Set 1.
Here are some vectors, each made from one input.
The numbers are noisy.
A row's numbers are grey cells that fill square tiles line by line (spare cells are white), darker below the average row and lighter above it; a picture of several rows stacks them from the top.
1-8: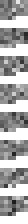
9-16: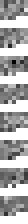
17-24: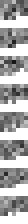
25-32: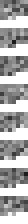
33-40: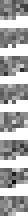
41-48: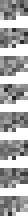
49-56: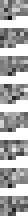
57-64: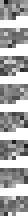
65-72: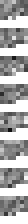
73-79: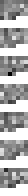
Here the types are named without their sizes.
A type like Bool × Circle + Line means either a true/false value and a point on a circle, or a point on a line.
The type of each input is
Label + Tree.
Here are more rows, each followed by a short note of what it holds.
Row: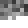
a node of a tree
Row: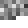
a label
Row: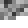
a label
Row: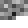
a label
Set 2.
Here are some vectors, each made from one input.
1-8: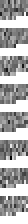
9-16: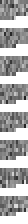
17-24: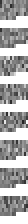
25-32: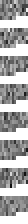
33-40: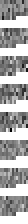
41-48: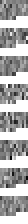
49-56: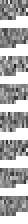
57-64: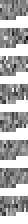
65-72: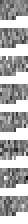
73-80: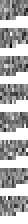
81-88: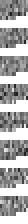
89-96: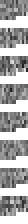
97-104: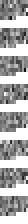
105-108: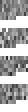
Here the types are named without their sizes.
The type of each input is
Circle + Tree + Unit.
